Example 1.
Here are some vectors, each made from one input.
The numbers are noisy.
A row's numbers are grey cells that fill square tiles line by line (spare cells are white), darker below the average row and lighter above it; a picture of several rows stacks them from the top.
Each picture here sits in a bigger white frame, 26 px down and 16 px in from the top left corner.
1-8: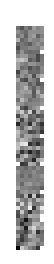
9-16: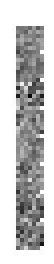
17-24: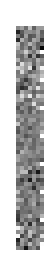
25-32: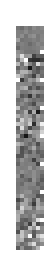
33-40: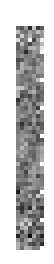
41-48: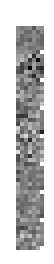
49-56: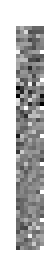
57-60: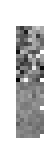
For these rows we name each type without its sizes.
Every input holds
a label and a node of a tree.
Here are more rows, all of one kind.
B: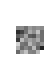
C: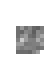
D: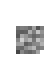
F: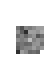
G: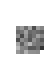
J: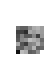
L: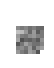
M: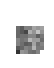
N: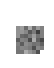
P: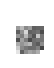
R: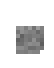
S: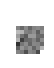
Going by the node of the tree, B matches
G and P.
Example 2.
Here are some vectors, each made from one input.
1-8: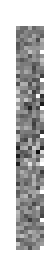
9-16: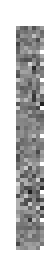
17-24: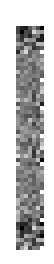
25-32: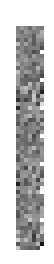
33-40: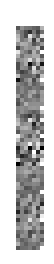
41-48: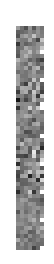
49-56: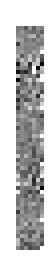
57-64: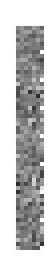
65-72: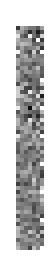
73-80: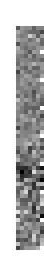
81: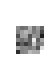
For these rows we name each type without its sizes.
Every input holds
a list of points on a line.
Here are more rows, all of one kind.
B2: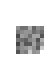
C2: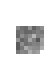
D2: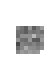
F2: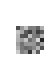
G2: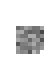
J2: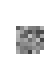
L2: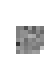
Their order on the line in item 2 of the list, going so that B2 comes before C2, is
F2, B2, J2, C2, G2, D2, L2.
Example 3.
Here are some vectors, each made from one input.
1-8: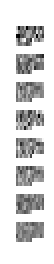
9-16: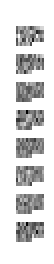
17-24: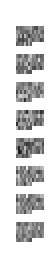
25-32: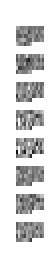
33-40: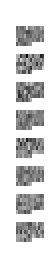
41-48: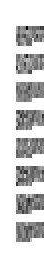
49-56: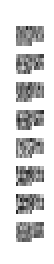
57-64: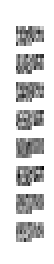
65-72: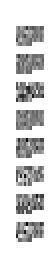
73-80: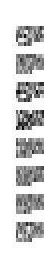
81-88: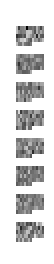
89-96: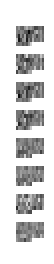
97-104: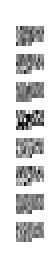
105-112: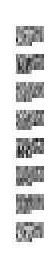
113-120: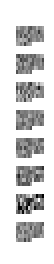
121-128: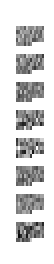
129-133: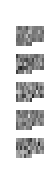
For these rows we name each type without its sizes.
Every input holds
either a point on a circle and a true/false value, or a fixed value.
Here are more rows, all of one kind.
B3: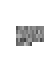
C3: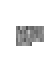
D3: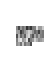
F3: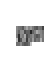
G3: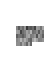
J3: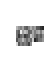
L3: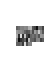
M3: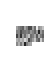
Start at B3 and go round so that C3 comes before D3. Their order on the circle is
B3, C3, F3, D3, M3, G3, L3, J3.
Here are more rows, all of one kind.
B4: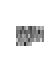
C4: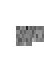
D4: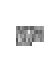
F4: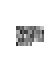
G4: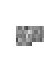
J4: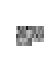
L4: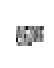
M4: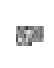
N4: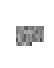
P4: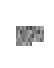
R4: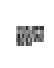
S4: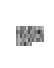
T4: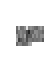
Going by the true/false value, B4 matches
S4 and T4.
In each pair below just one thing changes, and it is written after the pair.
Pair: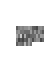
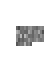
the place on the circle
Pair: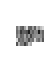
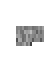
the true/false value
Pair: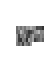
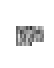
the true/false value
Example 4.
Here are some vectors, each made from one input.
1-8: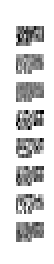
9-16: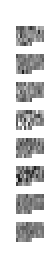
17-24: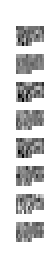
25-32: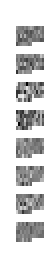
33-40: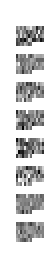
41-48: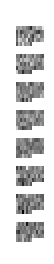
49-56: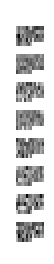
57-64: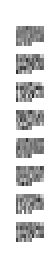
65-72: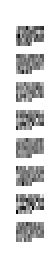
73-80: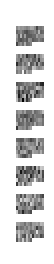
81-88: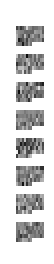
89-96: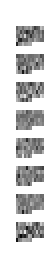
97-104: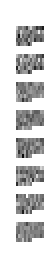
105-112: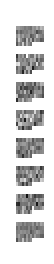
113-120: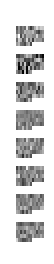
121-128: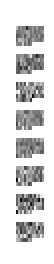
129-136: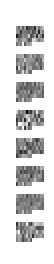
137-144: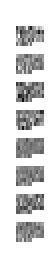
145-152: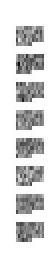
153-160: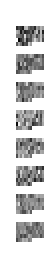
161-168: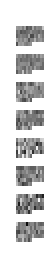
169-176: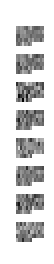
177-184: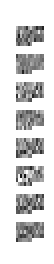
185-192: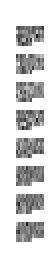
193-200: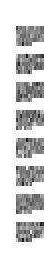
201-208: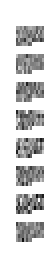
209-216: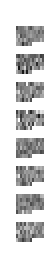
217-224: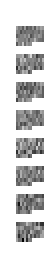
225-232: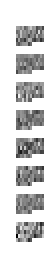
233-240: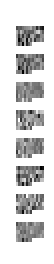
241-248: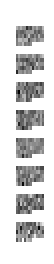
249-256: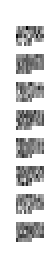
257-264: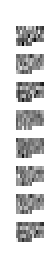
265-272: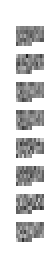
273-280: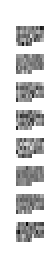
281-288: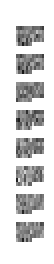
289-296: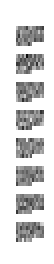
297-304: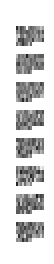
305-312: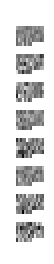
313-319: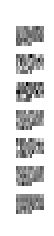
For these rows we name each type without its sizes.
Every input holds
a point on a line and a true/false value.
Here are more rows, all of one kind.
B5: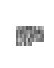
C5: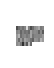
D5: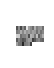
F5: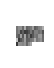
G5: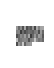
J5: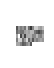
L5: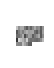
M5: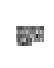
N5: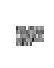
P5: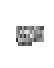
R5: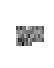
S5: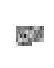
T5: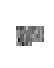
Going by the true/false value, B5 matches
F5, G5 and L5.
